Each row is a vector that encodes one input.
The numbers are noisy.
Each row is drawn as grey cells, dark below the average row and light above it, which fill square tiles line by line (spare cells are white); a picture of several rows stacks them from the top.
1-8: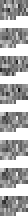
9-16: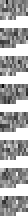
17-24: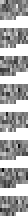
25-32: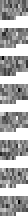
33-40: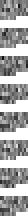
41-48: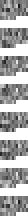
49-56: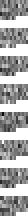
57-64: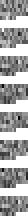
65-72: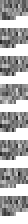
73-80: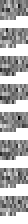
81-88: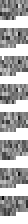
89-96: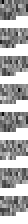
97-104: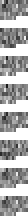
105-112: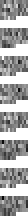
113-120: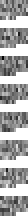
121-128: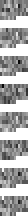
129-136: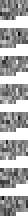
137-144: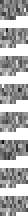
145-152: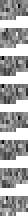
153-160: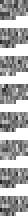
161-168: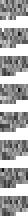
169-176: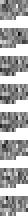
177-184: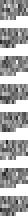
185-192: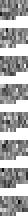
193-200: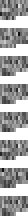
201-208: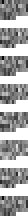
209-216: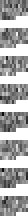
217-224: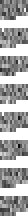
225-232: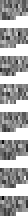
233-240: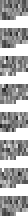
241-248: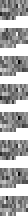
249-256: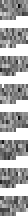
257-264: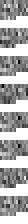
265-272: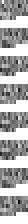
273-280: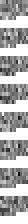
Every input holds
either one of 5 labels, or a point on a 10-point line.
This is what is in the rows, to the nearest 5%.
About 50% of them hold one of 5 labels. The rest hold a point on a 10-point line.
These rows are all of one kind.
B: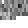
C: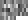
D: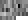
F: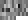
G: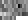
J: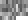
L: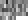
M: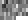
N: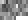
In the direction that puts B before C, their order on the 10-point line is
M, N, J, L, B, G, D, F, C.
